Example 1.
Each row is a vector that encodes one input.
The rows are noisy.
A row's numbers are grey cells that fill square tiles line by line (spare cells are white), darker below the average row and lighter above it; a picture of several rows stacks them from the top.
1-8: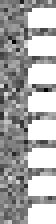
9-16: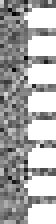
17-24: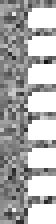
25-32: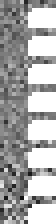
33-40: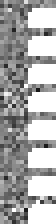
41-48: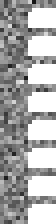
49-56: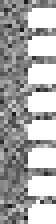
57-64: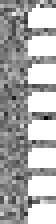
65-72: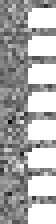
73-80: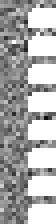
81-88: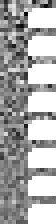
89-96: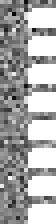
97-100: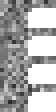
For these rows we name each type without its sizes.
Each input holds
a list of points on a line.
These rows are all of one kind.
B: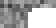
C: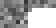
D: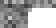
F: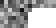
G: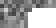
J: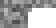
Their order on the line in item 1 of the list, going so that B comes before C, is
D, B, J, G, C, F.
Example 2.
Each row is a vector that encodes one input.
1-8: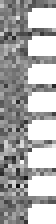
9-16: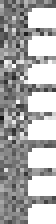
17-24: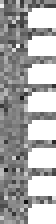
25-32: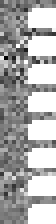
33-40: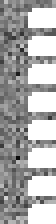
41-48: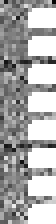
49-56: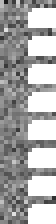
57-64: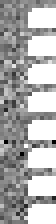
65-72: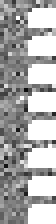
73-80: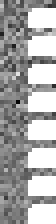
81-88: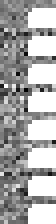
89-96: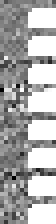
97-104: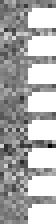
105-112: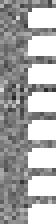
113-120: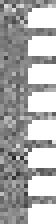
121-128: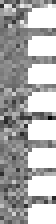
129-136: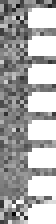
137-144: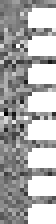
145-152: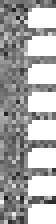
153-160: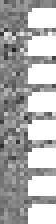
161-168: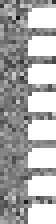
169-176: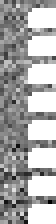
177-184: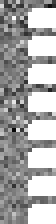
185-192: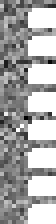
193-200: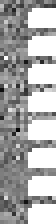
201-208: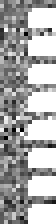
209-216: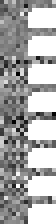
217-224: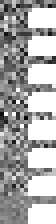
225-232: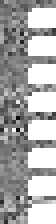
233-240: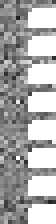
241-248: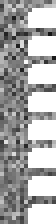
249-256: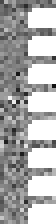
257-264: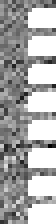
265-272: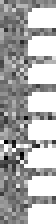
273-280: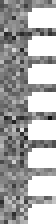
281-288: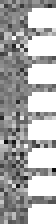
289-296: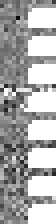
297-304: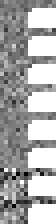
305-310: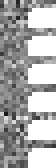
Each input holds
a node of a 13-node tree and five true/false values, together with either a point on a 5-point circle, or a fixed value.
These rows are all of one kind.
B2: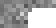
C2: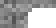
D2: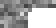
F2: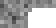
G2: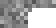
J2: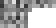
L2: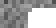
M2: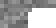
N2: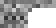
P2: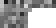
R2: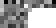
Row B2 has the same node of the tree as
P2 and R2.
